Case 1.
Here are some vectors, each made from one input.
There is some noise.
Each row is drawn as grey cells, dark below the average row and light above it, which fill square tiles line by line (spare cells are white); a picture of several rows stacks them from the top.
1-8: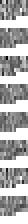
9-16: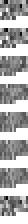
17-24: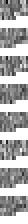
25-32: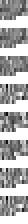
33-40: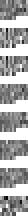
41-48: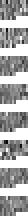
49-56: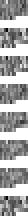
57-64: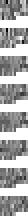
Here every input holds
either a point on a 7-point line, or a point on a 9-point line.
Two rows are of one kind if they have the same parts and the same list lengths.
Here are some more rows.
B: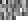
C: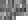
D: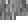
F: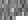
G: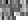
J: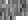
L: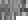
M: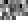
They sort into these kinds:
B, G, M
C, D, F, J, L

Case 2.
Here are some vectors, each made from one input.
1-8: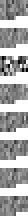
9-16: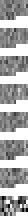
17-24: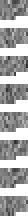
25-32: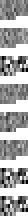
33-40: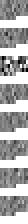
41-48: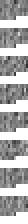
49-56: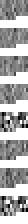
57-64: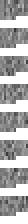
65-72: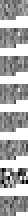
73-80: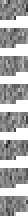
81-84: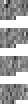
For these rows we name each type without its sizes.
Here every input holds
either a fixed value, or a node of a tree and three true/false values.
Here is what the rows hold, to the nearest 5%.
About 10% of them hold a fixed value. The rest hold a node of a tree and three true/false values.
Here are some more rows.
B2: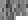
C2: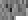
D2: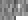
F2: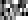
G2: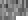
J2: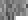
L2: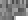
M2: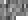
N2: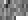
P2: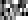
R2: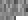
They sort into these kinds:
B2, C2, D2, G2, J2, L2, M2, N2, R2
F2, P2

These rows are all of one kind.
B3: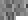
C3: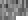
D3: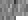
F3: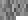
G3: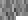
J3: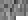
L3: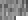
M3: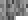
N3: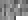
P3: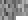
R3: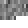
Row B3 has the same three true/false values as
F3, G3 and M3.
